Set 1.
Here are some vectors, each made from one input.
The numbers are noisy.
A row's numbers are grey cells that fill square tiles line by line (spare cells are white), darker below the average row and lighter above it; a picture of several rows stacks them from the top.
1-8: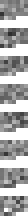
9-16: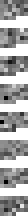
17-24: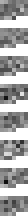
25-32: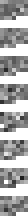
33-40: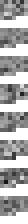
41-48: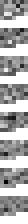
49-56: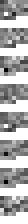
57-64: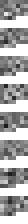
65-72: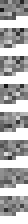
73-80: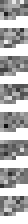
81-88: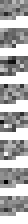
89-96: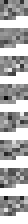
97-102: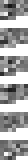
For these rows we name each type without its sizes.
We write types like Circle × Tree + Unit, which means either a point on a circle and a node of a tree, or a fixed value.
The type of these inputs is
Bool × Tree + Label.
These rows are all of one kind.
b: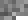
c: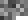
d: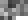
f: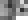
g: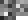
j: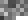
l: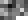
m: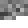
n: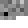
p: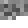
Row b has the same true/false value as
m, n and p.
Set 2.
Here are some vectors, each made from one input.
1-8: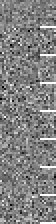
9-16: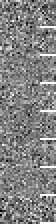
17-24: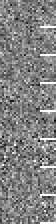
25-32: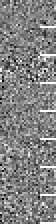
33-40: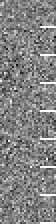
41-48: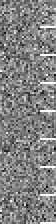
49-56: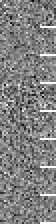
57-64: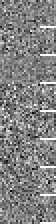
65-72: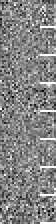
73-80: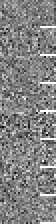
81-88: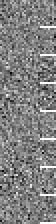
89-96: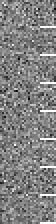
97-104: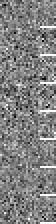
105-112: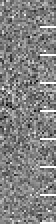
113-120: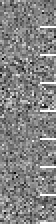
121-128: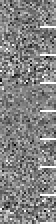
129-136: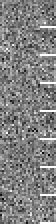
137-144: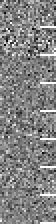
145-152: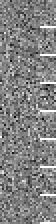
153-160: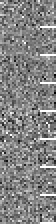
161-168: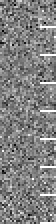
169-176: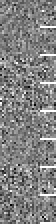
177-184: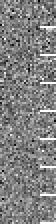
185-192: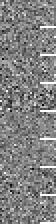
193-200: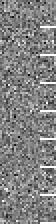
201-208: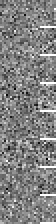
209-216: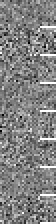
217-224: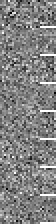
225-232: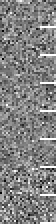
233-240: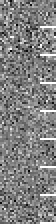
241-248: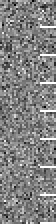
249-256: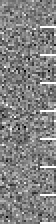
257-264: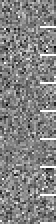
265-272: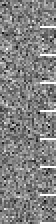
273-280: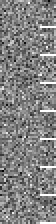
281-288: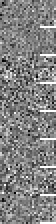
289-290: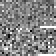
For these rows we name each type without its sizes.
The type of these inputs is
Circle × (Circle + Line).
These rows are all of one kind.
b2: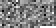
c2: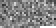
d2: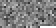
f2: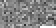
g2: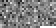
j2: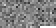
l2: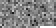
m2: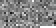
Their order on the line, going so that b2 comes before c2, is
b2, g2, j2, l2, f2, m2, d2, c2.
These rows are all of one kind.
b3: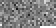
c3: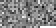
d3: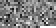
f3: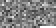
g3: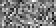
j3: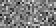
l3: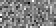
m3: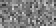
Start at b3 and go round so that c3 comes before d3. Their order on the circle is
b3, m3, c3, j3, g3, f3, l3, d3.
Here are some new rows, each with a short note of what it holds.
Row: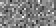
a point on a circle and a point on a line
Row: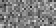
a point on a circle and a point on a line
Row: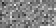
a point on each of two circles
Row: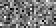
a point on a circle and a point on a line
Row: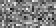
a point on a circle and a point on a line
